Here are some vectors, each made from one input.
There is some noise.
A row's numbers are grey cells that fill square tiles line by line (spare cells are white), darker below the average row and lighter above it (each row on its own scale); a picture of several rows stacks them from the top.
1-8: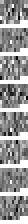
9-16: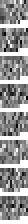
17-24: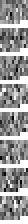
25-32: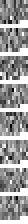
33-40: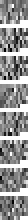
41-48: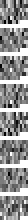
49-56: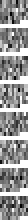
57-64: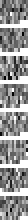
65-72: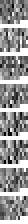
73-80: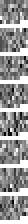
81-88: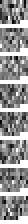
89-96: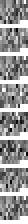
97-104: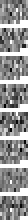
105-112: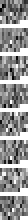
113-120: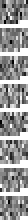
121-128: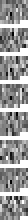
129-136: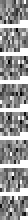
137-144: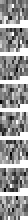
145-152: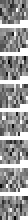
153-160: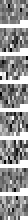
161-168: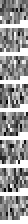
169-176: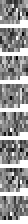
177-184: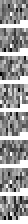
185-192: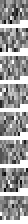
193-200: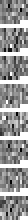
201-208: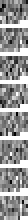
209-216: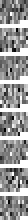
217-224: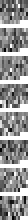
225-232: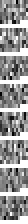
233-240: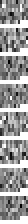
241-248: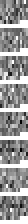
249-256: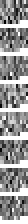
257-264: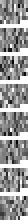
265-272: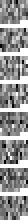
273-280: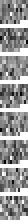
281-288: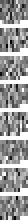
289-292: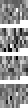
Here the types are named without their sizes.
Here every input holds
a node of a tree, together with either a fixed value, or four true/false values.
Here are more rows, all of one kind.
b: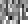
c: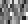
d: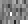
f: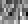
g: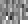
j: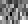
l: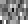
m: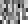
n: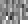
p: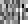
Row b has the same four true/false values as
g, m, n and p.
